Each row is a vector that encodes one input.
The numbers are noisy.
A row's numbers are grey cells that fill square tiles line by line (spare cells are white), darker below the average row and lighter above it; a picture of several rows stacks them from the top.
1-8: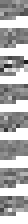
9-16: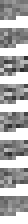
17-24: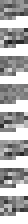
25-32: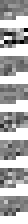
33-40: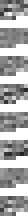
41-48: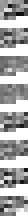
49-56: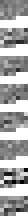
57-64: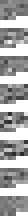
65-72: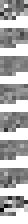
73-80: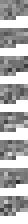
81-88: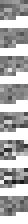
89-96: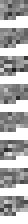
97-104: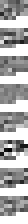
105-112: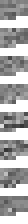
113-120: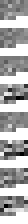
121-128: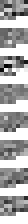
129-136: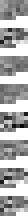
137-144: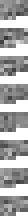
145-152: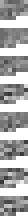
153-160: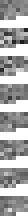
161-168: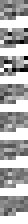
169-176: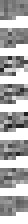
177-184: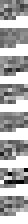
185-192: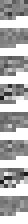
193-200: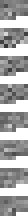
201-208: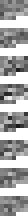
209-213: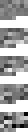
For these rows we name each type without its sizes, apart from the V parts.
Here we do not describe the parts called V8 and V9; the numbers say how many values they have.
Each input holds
a point on a line, a true/false value, a value of V8 and a value of V9.
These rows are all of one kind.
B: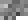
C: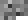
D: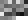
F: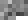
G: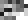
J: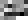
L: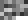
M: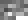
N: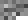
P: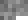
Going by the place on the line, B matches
C and N.
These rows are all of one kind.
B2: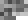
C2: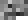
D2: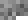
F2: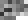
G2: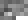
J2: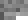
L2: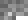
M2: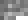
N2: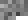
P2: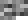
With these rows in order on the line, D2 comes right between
B2 and N2.
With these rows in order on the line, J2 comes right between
M2 and P2.
